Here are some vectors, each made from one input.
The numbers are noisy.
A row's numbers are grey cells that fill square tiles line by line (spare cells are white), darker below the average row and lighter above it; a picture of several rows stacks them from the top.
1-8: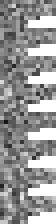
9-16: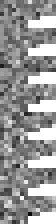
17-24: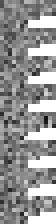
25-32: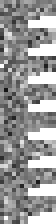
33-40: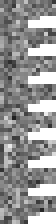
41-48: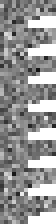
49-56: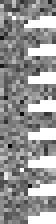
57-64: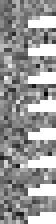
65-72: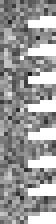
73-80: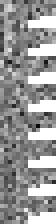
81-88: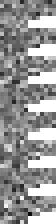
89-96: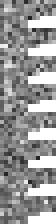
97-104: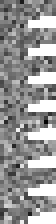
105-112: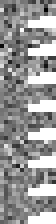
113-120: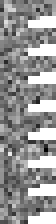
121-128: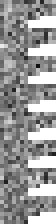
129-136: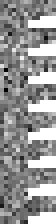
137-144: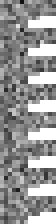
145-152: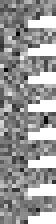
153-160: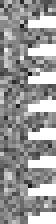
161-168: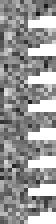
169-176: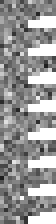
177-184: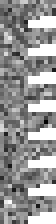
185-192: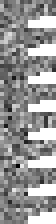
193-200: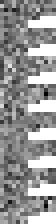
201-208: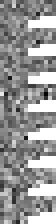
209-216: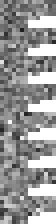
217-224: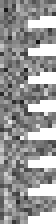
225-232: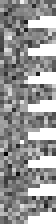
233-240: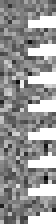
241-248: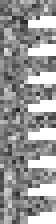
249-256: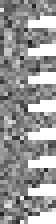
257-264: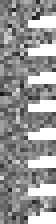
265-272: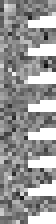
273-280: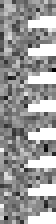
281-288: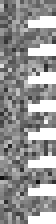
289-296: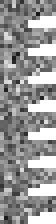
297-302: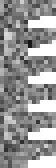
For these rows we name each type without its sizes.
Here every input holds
a point on a line, together with either a point on a circle and a true/false value, or a fixed value.
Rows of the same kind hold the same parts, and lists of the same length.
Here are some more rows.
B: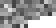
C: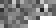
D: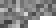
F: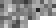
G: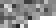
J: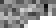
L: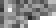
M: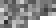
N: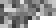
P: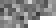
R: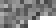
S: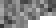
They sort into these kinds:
B, F, G, L, N
C, D, J, M, P, R, S

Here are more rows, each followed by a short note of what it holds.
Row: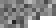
a point on a circle, a point on a line and a true/false value
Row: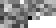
a point on a line
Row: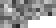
a point on a line
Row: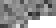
a point on a circle, a point on a line and a true/false value
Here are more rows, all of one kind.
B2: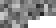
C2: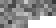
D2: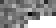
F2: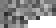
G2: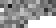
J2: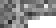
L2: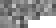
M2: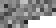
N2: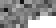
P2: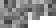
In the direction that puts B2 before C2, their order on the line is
M2, F2, L2, D2, N2, B2, G2, P2, C2, J2.
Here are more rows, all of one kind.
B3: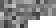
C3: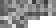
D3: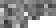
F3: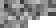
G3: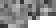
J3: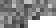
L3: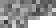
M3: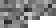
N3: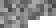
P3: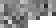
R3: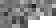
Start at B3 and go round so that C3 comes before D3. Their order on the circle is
B3, R3, J3, M3, C3, L3, P3, G3, F3, N3, D3.
